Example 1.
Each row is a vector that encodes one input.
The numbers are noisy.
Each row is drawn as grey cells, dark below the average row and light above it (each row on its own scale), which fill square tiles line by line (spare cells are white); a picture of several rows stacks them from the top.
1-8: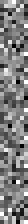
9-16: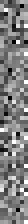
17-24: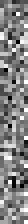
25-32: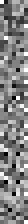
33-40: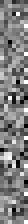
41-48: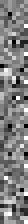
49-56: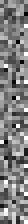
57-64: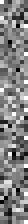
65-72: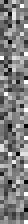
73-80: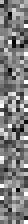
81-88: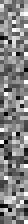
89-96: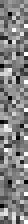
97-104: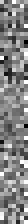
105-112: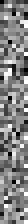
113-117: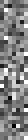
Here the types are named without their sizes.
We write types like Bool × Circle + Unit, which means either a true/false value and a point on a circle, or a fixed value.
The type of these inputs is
Bool × Bool × Bool × Bool + Line.
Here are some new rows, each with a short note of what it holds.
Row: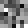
a point on a line
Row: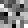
a point on a line
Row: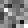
a point on a line
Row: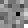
a point on a line
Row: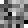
four true/false values
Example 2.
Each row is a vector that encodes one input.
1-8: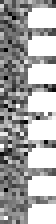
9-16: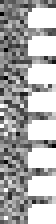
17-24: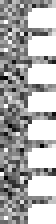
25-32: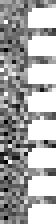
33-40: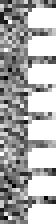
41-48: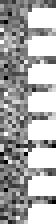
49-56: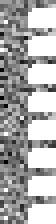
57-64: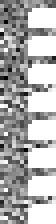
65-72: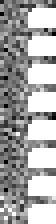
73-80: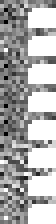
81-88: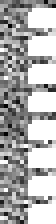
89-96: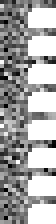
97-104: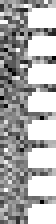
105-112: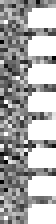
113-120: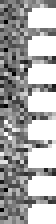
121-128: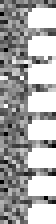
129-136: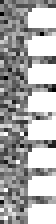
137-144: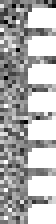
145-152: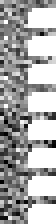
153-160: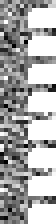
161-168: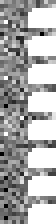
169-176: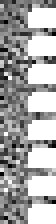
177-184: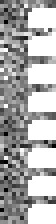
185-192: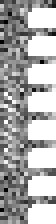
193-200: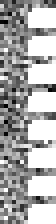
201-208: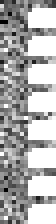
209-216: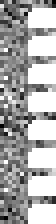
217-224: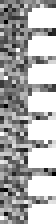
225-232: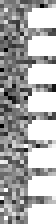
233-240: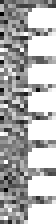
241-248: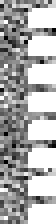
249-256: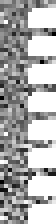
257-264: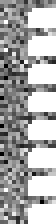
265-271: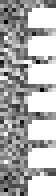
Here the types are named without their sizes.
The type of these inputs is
Bool × (Circle + Unit).
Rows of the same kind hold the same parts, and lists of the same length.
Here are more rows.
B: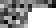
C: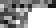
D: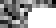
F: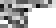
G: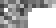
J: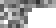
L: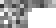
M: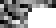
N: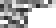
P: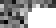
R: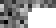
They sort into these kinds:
B, C, D, G, J, L, M, P, R
F, N

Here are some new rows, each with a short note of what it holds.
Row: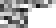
a true/false value
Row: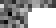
a point on a circle and a true/false value
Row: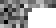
a true/false value
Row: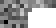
a true/false value
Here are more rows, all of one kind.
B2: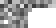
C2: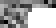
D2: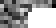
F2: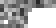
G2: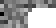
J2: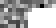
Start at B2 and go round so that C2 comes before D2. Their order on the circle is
B2, C2, F2, D2, J2, G2.
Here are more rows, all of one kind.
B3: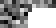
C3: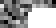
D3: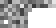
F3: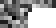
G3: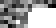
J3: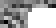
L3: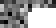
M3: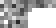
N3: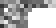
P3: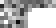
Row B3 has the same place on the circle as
C3 and F3.
